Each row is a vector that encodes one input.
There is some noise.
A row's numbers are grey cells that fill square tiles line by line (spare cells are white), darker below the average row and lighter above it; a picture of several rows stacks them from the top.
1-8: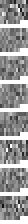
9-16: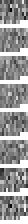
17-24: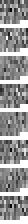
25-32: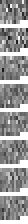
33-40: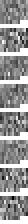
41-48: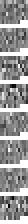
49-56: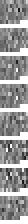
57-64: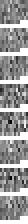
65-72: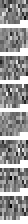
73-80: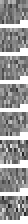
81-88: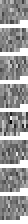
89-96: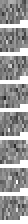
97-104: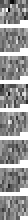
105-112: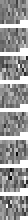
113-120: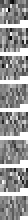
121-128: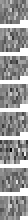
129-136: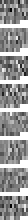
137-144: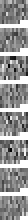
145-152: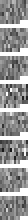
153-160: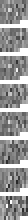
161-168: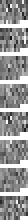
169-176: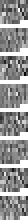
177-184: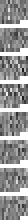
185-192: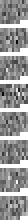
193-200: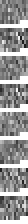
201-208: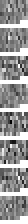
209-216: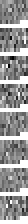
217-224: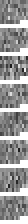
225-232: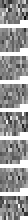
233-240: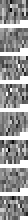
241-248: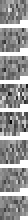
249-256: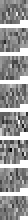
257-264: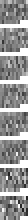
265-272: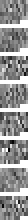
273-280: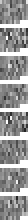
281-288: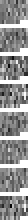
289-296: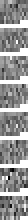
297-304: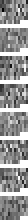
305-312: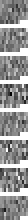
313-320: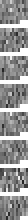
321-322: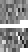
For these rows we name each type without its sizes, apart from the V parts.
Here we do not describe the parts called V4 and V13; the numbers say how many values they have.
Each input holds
either a point on a circle and a value of V4, or a point on a line and a value of V13.
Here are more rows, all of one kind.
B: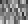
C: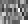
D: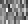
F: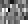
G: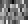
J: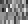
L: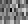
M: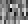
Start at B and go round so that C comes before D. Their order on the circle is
B, C, G, M, F, D, J, L.
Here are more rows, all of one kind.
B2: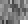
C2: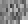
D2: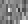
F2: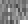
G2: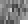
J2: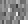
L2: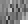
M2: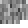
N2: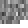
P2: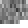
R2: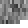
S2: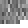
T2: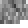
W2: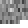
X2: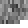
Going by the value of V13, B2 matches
G2, L2, R2 and X2.
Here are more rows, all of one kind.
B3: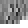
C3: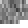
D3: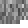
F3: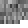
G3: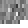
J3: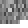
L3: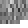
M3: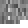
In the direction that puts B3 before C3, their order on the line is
B3, L3, J3, C3, M3, G3, F3, D3.
